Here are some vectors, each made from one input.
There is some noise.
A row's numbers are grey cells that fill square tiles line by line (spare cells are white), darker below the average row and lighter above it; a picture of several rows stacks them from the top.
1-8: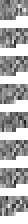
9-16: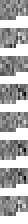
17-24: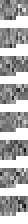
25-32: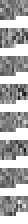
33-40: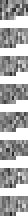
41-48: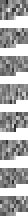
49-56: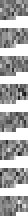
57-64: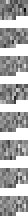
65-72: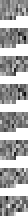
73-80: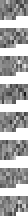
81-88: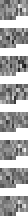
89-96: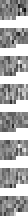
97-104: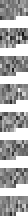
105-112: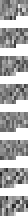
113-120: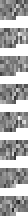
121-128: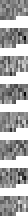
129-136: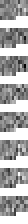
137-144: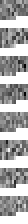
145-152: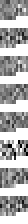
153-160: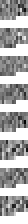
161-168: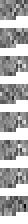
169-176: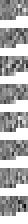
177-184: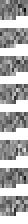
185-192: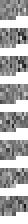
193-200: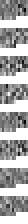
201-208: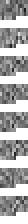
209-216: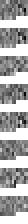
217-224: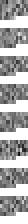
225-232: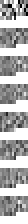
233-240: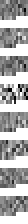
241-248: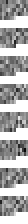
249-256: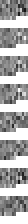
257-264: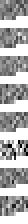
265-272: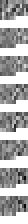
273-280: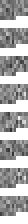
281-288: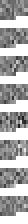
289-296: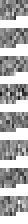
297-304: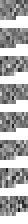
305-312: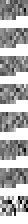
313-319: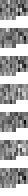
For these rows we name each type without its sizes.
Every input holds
a list of points on a line.
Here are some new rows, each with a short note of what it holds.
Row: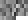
a list of one item
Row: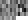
a list of one item
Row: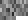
a list of two items
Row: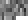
a list of one item
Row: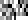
the empty list
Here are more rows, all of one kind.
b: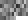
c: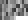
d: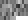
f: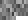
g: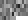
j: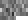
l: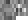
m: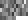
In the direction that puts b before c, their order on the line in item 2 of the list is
m, b, j, l, g, d, c, f.
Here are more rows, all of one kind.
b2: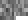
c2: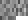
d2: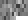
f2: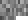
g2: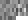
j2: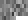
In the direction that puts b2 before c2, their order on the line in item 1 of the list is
d2, j2, b2, f2, c2, g2.
